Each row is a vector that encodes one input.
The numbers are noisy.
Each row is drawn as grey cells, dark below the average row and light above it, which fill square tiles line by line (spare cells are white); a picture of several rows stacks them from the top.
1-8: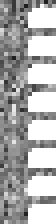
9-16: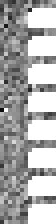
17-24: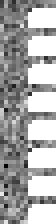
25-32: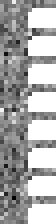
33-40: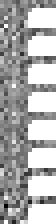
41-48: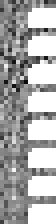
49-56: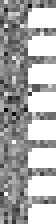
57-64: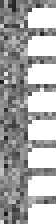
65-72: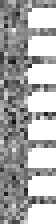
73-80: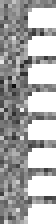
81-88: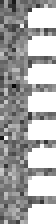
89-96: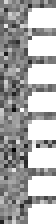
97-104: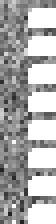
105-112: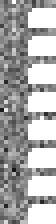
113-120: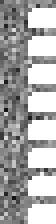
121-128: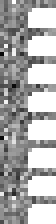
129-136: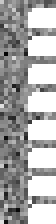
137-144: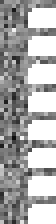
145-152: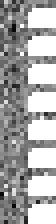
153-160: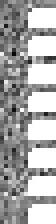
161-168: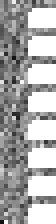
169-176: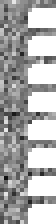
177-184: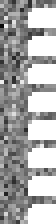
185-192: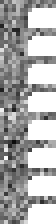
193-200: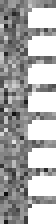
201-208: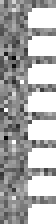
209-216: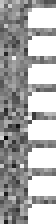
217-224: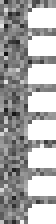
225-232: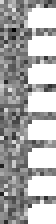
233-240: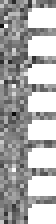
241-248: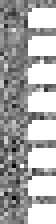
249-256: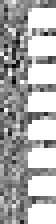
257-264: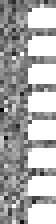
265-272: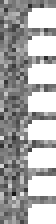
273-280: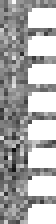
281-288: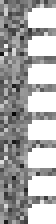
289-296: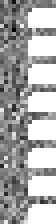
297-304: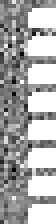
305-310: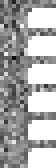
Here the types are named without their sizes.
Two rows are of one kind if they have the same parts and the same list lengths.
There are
2 kinds of row.
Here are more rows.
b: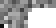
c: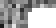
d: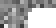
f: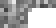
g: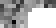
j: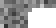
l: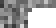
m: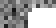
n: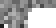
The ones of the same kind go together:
b, d, n
c, f, g, j, l, m

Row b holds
a true/false value.
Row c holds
a point on a circle and a true/false value.
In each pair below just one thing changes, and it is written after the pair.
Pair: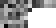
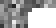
the true/false value
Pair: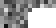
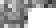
the true/false value
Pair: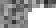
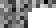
the place on the circle
